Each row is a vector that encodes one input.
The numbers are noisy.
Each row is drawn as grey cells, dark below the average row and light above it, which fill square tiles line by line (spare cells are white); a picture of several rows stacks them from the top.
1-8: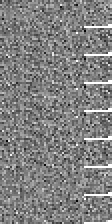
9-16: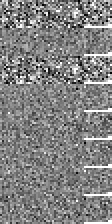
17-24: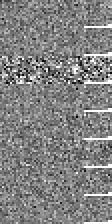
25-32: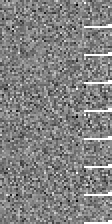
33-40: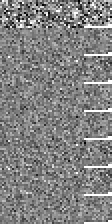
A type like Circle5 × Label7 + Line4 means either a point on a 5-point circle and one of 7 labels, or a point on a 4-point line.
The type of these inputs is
List2(Line5).
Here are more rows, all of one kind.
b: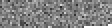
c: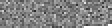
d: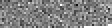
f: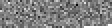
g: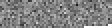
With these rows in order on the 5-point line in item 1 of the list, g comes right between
b and c.
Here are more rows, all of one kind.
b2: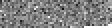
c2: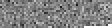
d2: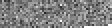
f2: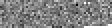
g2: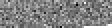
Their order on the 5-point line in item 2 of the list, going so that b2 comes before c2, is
b2, g2, d2, c2, f2.
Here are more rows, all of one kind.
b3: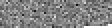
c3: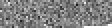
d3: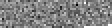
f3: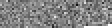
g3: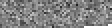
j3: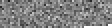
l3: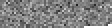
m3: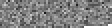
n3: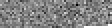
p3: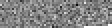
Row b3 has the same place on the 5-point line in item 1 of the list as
f3, n3 and p3.
